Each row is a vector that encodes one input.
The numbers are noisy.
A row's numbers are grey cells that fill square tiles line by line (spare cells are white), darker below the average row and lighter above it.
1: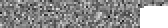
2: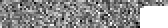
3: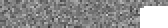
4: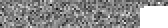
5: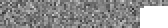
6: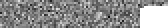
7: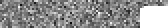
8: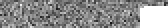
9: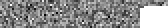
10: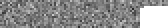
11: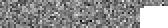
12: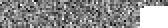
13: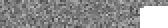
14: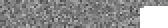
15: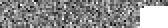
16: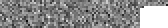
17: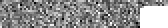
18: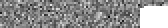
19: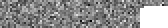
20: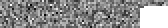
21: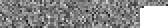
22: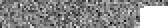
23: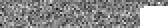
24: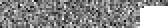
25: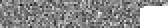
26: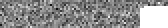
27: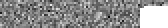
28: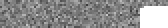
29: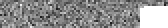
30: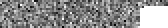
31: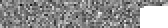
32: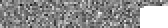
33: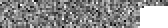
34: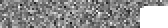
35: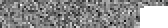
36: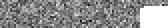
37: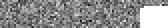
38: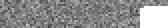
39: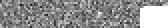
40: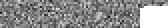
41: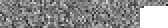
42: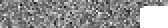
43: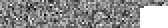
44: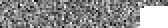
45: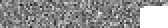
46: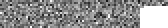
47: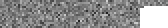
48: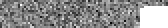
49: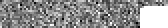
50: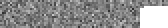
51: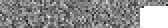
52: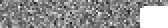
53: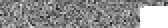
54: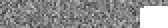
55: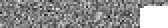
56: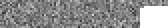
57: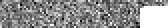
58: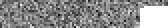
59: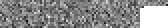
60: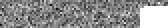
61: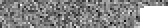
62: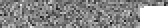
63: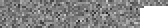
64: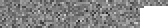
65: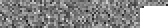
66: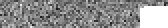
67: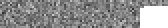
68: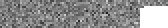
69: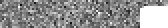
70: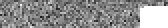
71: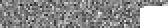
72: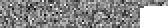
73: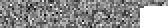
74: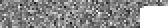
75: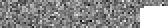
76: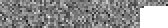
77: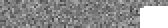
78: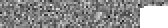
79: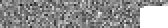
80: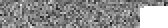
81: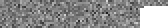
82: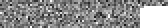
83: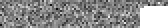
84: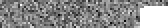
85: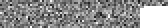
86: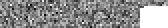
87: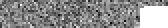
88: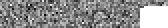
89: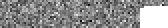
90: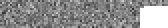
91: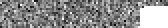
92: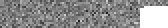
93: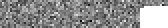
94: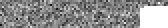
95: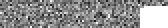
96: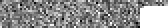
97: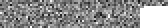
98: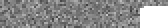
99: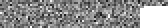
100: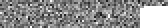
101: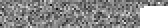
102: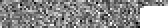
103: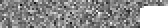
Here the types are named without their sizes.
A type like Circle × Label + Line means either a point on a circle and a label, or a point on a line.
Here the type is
Line × Line.
